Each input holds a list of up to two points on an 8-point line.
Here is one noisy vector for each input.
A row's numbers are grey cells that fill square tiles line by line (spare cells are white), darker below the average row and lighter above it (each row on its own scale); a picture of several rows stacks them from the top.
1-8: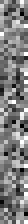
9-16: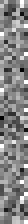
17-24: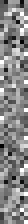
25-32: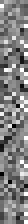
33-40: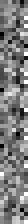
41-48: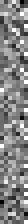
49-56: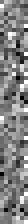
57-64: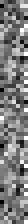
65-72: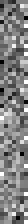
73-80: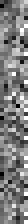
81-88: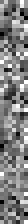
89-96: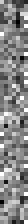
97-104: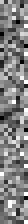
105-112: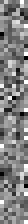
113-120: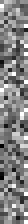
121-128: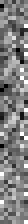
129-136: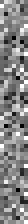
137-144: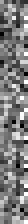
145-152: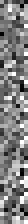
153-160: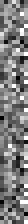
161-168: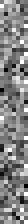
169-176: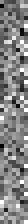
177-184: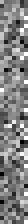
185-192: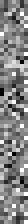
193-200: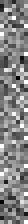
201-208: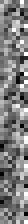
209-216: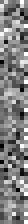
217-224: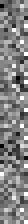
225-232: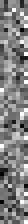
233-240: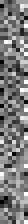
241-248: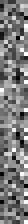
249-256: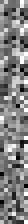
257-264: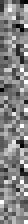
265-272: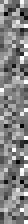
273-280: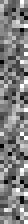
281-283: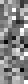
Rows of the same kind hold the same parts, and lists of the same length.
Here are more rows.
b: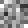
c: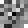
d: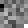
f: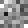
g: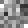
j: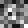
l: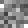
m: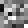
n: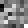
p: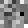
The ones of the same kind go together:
b, f, g, l, p
c
d, j, m, n

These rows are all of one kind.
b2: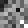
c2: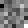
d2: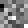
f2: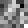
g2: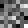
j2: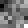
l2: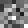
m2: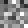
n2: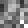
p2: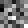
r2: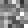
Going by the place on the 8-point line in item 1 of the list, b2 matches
d2, l2 and p2.
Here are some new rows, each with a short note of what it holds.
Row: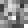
a list of two items
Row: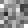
a list of one item
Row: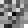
the empty list
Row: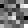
a list of two items
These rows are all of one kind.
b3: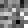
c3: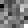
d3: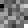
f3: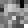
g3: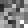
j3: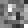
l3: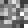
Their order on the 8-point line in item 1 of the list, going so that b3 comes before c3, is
l3, b3, f3, j3, g3, d3, c3.
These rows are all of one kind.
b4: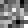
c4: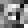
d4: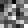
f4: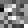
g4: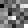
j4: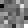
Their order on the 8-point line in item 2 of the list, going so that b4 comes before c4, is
j4, b4, g4, c4, f4, d4.
